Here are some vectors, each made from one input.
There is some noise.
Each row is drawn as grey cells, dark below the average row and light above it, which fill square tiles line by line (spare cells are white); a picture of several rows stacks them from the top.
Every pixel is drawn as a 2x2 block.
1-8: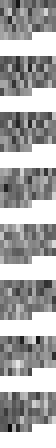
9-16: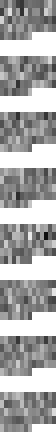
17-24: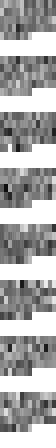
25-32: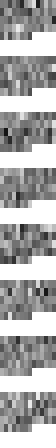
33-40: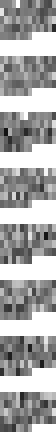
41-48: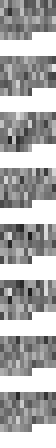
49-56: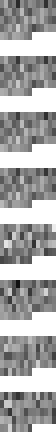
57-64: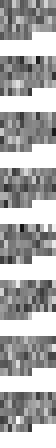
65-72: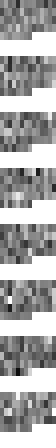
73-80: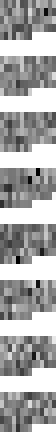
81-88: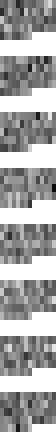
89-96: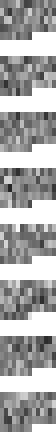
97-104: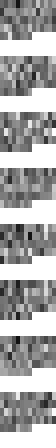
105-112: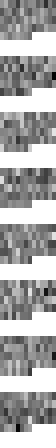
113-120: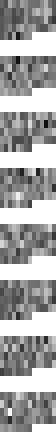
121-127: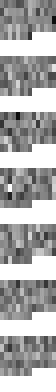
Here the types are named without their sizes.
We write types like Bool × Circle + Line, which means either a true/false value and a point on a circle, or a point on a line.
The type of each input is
(Circle + Tree) × Label.
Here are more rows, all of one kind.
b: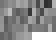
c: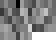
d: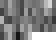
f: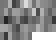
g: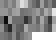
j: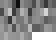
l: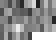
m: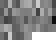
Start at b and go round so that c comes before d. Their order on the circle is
b, l, j, c, d, m, f, g.
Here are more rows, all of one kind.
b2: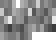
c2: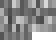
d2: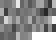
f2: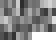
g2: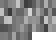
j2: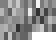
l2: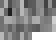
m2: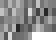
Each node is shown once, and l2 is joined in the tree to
g2.
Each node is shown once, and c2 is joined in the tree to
b2.
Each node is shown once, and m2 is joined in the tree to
j2.
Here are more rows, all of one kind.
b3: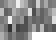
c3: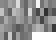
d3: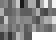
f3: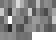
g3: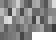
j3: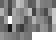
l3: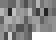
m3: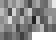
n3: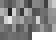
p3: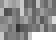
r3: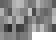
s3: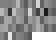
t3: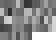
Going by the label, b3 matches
f3, j3 and r3.
